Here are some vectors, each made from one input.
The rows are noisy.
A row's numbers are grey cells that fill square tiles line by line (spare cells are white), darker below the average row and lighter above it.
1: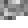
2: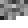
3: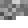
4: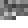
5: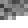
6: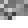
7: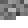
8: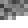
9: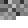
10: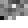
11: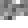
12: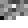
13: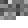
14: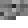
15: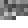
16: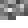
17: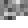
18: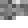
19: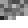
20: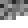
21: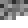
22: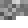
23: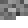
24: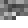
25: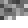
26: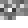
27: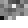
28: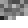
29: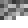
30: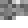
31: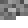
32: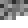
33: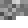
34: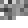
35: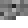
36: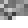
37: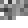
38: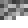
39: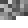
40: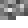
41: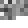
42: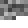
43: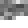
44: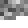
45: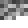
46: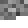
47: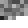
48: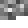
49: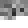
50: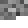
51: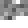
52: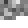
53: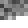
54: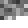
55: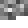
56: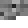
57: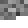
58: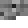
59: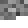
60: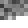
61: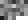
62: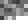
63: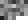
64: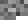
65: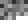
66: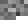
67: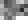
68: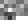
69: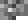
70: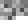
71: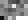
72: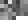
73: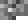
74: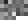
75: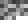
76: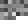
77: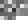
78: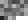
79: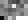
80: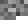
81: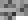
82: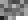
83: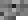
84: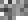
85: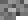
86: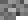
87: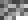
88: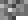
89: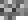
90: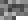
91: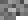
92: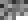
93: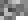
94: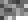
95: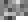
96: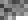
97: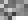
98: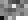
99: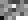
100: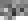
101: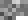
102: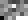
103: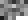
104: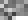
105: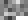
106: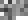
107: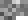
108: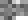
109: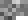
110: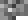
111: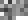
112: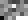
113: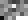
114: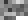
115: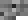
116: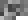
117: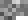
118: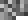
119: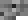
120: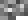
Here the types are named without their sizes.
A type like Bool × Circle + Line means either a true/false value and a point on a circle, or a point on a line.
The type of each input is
Bool × Bool × Bool + List(Circle).
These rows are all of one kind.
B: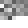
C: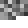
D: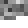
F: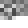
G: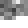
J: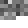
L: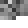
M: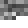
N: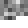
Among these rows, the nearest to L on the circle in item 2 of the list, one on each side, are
G and J.
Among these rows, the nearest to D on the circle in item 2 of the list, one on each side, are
J and M.
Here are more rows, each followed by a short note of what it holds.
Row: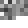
the empty list
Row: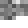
a list of one item
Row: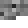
a list of one item
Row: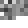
the empty list
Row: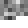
a list of two items
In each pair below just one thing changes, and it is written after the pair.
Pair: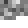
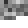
the place on the circle in item 2 of the list
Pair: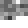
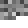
the place on the circle in item 1 of the list
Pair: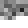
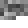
the place on the circle in item 1 of the list
